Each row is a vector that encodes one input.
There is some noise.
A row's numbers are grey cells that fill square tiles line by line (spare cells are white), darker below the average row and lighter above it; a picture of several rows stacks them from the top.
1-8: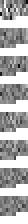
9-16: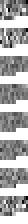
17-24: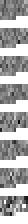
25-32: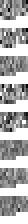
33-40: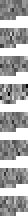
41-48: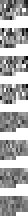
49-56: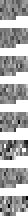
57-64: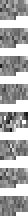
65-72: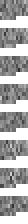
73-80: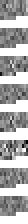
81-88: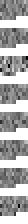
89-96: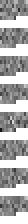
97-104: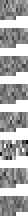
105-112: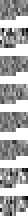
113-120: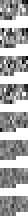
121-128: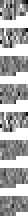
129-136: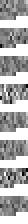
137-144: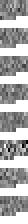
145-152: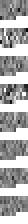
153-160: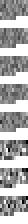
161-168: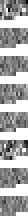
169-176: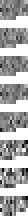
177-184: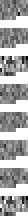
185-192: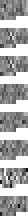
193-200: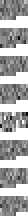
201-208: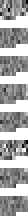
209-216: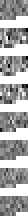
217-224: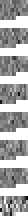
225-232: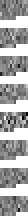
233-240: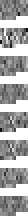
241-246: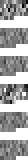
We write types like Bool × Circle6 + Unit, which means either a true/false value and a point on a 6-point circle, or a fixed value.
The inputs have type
Label10 + (Line4 + Tree10) × Line7.
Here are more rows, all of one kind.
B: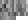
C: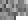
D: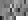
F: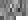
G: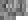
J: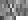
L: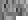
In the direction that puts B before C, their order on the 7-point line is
L, J, D, F, G, B, C.
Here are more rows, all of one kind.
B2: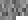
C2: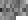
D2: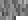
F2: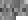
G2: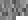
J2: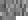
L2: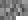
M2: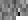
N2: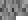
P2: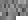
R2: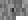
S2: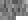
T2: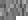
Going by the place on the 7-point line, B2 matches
D2, G2 and P2.
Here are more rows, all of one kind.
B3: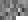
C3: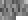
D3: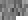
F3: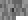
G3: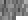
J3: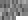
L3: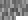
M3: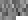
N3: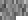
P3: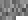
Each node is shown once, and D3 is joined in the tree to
M3.
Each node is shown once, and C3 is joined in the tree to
F3 and G3.
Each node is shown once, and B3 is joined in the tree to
N3 and P3.
